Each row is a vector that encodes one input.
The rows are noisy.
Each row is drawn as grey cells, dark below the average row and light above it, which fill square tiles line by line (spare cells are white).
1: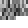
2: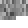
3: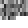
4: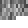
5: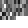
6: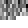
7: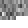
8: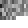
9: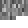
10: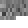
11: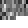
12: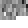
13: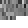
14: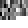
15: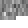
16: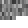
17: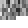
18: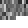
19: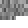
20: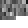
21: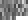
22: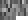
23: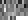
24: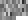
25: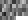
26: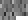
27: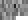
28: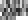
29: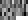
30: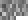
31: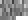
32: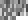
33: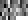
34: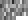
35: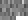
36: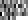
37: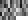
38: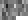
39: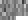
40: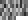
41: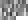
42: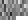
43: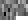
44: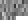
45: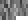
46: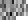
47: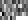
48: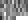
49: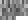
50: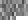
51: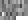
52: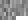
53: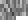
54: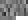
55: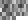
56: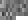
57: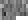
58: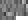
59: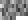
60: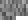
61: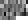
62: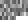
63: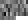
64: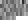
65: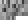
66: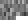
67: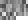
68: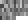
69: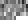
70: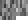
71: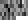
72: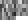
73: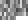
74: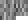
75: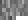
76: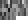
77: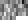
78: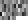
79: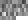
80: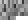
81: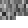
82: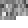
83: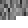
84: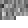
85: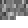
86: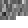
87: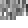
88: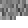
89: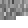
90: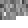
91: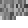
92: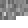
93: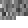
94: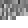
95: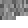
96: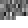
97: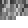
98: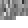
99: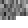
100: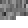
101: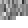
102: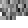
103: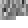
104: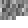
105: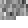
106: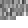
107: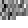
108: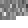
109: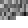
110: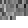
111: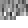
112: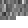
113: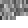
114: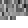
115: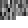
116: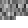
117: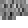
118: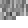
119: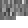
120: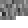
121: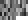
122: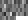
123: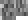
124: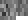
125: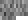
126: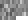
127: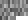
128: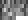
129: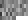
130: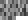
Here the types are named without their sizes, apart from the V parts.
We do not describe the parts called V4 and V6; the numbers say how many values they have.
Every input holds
a true/false value and a value of V6, together with either a point on a line, or a value of V4.
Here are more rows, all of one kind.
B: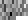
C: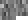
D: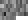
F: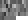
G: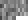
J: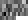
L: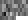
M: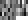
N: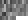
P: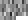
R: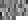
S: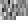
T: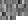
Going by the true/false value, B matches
G, P, R and S.
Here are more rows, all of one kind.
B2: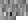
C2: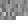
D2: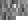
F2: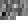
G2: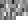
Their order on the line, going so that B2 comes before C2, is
F2, D2, B2, G2, C2.
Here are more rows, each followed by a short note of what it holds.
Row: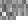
a true/false value, a value of V4 and a value of V6
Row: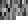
a point on a line, a true/false value and a value of V6
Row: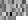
a point on a line, a true/false value and a value of V6
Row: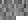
a true/false value, a value of V4 and a value of V6
